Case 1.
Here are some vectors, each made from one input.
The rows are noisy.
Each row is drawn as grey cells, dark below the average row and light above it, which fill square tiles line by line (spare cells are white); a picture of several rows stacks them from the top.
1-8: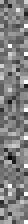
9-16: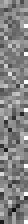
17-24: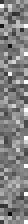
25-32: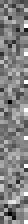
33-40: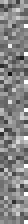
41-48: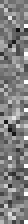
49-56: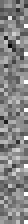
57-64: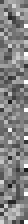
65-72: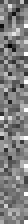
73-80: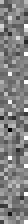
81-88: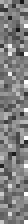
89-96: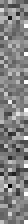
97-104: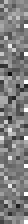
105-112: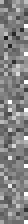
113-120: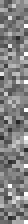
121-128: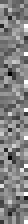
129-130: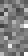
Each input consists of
either one of 8 labels and a point on a 9-point line, or a point on an 11-point line.
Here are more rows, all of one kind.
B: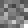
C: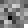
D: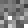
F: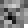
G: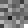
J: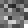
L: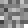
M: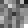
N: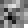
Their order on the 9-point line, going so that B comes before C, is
M, B, L, D, J, C, G, N, F.
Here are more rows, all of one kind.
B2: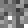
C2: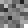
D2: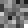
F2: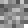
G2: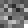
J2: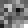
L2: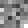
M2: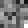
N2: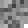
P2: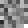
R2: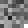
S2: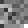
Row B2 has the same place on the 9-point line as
M2, P2 and R2.
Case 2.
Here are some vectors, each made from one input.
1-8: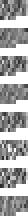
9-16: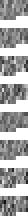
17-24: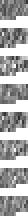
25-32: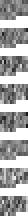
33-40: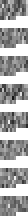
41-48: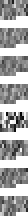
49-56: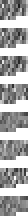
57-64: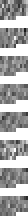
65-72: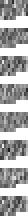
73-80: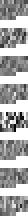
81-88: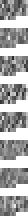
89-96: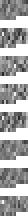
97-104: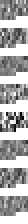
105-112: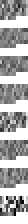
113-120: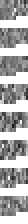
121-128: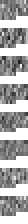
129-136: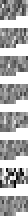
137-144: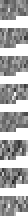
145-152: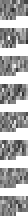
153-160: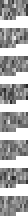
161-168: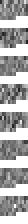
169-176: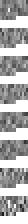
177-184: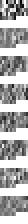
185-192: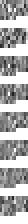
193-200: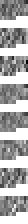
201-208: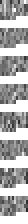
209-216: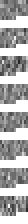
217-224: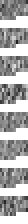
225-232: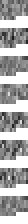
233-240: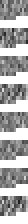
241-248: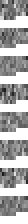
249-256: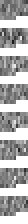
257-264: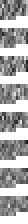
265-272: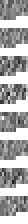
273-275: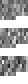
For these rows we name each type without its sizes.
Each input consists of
a list of points on a line.
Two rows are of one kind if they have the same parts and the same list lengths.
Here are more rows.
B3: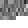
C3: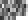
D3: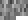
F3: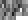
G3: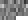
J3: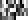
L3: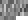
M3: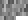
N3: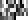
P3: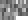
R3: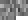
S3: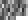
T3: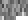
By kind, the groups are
B3, G3, P3, R3
C3, F3, S3
D3, L3, M3, T3
J3, N3

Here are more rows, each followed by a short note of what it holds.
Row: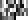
the empty list
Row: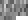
a list of two items
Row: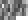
a list of one item
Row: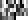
the empty list
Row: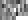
a list of two items
